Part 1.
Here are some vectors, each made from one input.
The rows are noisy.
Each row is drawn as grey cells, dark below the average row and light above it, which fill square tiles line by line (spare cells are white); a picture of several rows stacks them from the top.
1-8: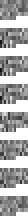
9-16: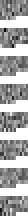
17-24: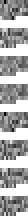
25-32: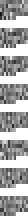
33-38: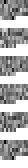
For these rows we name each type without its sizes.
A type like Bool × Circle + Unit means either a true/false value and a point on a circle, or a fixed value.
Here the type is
Line.
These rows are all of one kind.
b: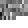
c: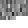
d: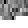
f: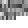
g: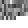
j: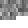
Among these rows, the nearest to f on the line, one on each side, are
g and j.
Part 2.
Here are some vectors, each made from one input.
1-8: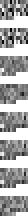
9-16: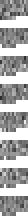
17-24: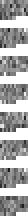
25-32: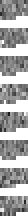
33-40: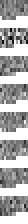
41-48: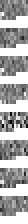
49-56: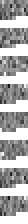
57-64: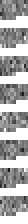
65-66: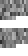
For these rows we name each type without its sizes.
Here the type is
Tree + Unit.
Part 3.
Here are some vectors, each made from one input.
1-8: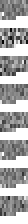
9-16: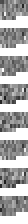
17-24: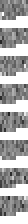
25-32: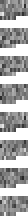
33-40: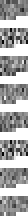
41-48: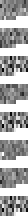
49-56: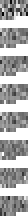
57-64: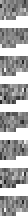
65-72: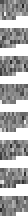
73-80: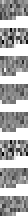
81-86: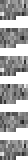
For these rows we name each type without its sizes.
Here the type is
Tree + Unit.
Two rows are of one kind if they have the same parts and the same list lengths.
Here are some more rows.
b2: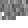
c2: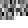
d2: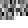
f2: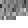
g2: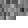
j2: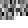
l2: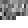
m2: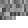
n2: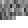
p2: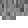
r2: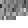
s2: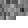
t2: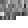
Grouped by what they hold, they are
b2, f2, g2, l2, m2, n2, p2, r2, s2, t2
c2, d2, j2

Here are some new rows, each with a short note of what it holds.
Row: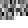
a fixed value
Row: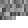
a node of a tree
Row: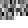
a fixed value
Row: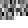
a fixed value
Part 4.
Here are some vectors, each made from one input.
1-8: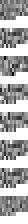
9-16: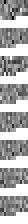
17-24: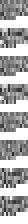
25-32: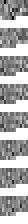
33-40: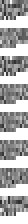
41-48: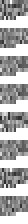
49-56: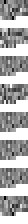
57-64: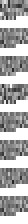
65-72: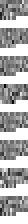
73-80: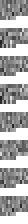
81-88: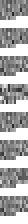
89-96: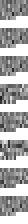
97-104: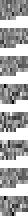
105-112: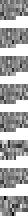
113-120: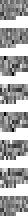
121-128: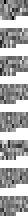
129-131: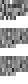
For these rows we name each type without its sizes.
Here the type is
Line.
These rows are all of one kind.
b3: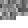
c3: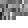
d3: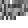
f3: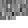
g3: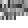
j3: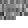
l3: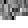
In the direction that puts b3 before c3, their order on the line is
d3, g3, b3, f3, c3, j3, l3.
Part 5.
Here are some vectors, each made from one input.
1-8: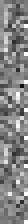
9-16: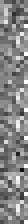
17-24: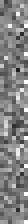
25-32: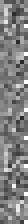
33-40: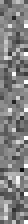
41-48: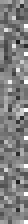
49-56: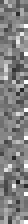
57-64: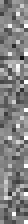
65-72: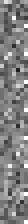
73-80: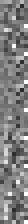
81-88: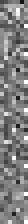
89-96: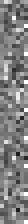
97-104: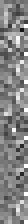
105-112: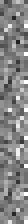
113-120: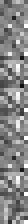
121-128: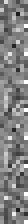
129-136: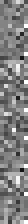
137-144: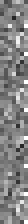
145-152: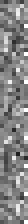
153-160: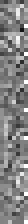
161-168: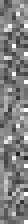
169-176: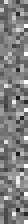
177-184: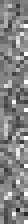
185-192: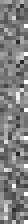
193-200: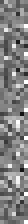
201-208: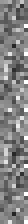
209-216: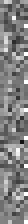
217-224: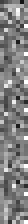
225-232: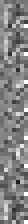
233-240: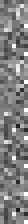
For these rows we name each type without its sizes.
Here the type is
Line.
